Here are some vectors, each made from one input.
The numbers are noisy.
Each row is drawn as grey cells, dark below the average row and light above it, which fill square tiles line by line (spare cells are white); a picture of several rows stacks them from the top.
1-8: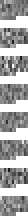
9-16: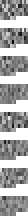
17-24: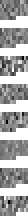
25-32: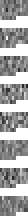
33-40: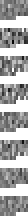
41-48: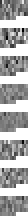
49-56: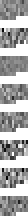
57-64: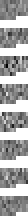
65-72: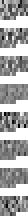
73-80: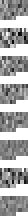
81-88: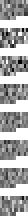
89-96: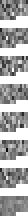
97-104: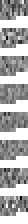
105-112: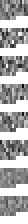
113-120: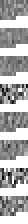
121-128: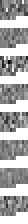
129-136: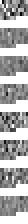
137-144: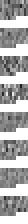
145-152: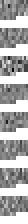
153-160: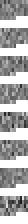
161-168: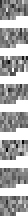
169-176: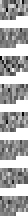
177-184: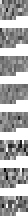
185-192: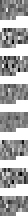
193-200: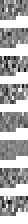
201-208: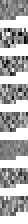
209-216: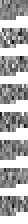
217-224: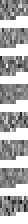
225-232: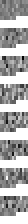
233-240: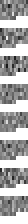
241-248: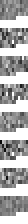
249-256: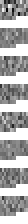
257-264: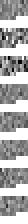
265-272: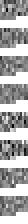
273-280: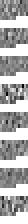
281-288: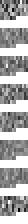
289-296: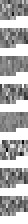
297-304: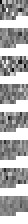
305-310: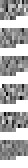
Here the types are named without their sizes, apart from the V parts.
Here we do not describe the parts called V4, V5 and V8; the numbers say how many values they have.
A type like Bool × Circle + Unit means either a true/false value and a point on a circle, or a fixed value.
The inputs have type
(Bool × Circle + (Tree + Unit) × V5 × V8) × Tree × V4.
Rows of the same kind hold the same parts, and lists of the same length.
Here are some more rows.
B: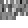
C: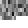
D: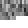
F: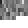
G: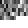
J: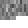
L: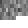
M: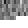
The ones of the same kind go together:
B, D, J
C
F, G, L, M

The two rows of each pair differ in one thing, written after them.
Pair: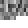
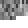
the true/false value
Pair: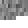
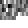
the node of the tree
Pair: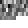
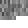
the value of V4
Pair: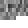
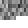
the true/false value
